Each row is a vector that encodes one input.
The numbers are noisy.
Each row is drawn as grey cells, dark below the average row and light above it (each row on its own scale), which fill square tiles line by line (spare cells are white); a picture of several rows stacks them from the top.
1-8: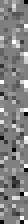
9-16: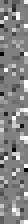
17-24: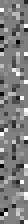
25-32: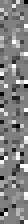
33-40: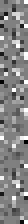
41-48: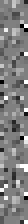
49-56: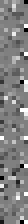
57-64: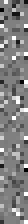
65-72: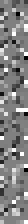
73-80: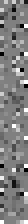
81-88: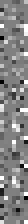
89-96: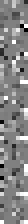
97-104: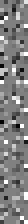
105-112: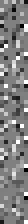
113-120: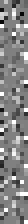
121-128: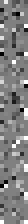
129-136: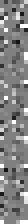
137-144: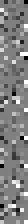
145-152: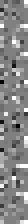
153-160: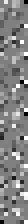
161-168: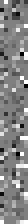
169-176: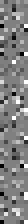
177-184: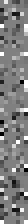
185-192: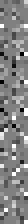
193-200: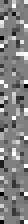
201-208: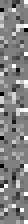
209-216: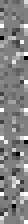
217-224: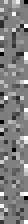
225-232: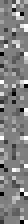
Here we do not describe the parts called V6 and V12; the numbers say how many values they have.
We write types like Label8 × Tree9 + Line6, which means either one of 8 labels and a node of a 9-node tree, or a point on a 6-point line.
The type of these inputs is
(Bool × Bool × Bool × Bool + V6 × V12) × Line5.
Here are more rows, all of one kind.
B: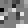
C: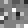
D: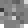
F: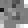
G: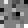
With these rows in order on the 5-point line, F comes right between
B and D.
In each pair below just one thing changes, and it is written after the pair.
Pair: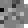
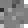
the place on the 5-point line
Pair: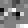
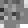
the place on the 5-point line
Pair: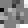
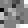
the value of V6
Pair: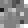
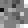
the value of V6
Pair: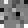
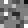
the value of V12
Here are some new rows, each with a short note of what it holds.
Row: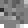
a point on a 5-point line, a value of V6 and a value of V12
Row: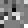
a point on a 5-point line and four true/false values
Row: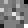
a point on a 5-point line and four true/false values
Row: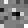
a point on a 5-point line, a value of V6 and a value of V12
